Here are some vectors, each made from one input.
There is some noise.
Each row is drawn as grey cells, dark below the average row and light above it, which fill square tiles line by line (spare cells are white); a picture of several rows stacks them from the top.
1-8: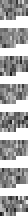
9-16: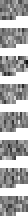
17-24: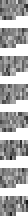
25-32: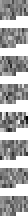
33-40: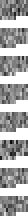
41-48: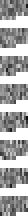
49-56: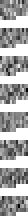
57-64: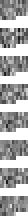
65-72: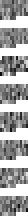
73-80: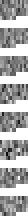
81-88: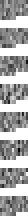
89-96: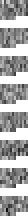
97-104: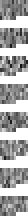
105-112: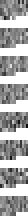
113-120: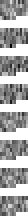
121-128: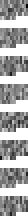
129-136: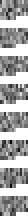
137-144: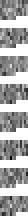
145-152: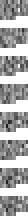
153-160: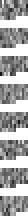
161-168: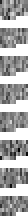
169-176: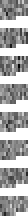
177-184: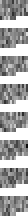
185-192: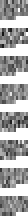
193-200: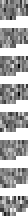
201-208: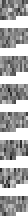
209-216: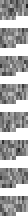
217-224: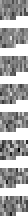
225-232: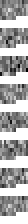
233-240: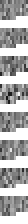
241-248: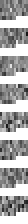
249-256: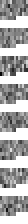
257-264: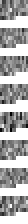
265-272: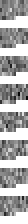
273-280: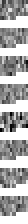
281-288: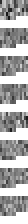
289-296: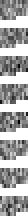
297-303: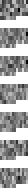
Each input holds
a true/false value, together with either a fixed value, or a node of a 7-node tree.
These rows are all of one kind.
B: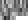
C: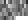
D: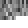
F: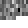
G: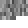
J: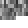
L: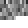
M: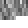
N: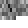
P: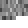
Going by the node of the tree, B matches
C, J, L and M.
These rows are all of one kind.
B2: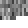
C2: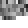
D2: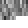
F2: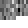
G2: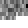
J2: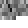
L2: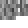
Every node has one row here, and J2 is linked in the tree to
B2 and F2.
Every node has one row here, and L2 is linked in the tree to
B2 and C2.
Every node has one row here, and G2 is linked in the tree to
B2 and D2.
